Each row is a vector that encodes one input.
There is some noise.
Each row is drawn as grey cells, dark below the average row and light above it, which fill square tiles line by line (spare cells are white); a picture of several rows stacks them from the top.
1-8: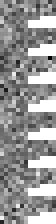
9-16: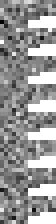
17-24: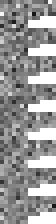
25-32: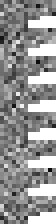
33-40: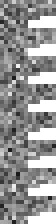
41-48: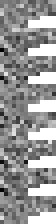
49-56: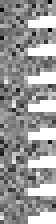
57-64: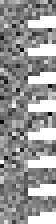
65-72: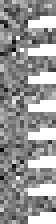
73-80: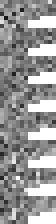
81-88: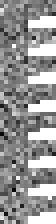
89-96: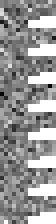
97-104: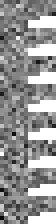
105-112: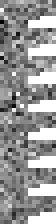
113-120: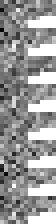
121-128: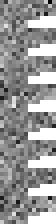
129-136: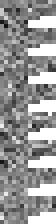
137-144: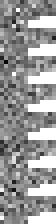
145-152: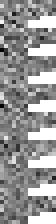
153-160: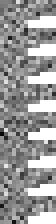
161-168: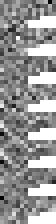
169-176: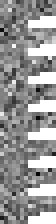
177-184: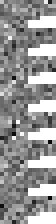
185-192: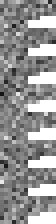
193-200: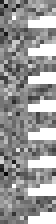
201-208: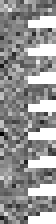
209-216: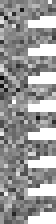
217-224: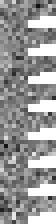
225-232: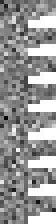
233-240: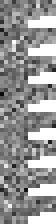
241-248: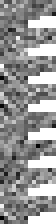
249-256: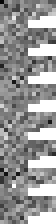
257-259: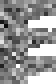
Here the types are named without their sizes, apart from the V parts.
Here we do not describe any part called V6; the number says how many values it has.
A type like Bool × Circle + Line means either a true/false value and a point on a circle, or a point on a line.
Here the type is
(Label × (Tree + Unit) + V6) × Line.
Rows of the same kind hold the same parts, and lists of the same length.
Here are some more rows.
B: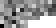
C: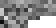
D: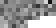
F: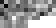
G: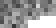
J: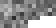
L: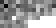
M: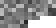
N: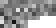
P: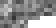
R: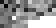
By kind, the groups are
B, F, L, N, R
C, G, J, M, P
D

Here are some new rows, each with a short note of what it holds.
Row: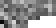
a label, a point on a line and a node of a tree
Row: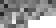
a label and a point on a line
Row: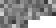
a label and a point on a line
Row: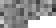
a label and a point on a line
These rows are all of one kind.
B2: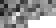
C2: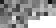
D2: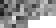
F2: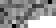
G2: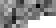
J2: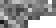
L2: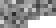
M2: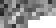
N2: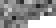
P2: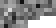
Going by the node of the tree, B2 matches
G2, L2, N2 and P2.
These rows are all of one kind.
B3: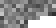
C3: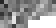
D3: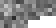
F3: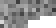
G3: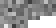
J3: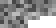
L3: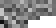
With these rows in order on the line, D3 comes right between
B3 and F3.
